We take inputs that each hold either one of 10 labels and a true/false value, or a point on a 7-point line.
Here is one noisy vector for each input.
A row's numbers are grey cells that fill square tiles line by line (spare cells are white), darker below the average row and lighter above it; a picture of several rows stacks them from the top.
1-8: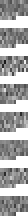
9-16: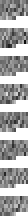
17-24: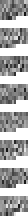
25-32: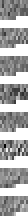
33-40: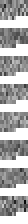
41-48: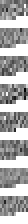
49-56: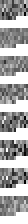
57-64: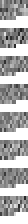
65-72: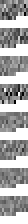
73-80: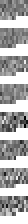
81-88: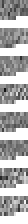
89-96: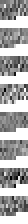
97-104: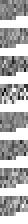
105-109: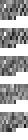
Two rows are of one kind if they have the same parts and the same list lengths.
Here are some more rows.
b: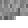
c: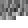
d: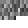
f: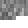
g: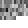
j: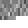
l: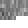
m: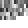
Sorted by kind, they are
b, f, g, j, l, m
c, d

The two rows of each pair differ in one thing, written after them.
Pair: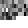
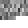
the true/false value
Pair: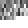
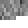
the true/false value
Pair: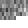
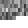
the true/false value
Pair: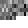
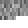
the label
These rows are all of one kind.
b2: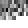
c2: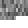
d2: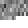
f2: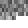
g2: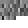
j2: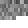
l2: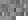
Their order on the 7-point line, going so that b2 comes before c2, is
f2, b2, c2, l2, d2, g2, j2.
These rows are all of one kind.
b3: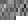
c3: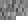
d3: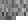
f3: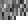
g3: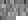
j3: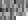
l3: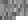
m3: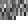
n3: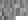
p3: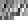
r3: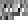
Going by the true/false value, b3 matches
g3 and l3.
